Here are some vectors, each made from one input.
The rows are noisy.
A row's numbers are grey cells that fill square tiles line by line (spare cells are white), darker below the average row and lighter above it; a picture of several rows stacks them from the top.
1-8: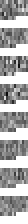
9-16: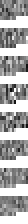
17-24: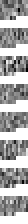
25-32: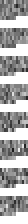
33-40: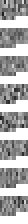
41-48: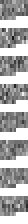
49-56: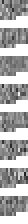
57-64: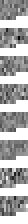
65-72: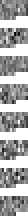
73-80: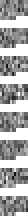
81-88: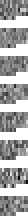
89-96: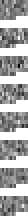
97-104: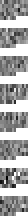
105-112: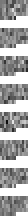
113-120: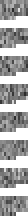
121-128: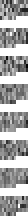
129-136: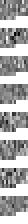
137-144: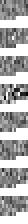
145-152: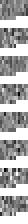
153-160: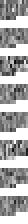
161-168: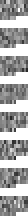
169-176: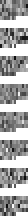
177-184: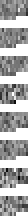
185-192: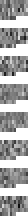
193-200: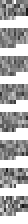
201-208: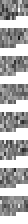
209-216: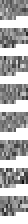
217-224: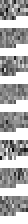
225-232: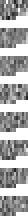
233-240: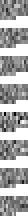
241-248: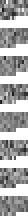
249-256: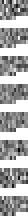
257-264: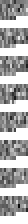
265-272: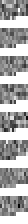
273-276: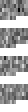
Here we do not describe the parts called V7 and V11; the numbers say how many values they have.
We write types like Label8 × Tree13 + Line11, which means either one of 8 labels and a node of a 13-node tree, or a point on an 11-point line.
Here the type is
Label10 × V11 + Line10 × V7.
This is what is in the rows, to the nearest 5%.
About 45% of them hold one of 10 labels and a value of V11. The rest hold a point on a 10-point line and a value of V7.
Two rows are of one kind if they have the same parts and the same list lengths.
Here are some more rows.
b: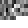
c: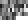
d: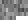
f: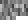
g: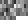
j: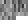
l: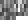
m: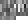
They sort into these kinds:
b, f, g, l, m
c, d, j

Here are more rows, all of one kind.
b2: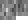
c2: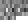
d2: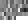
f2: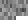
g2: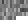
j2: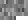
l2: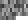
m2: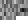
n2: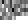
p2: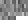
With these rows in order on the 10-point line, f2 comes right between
d2 and m2.
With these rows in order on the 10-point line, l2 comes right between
b2 and g2.
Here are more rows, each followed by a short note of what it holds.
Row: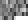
one of 10 labels and a value of V11
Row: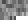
a point on a 10-point line and a value of V7
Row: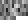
one of 10 labels and a value of V11
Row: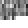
one of 10 labels and a value of V11
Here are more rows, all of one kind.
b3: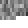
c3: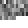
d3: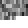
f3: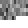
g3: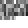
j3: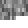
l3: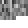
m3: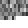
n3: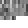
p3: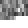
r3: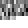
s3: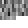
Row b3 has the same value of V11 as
c3, g3 and p3.
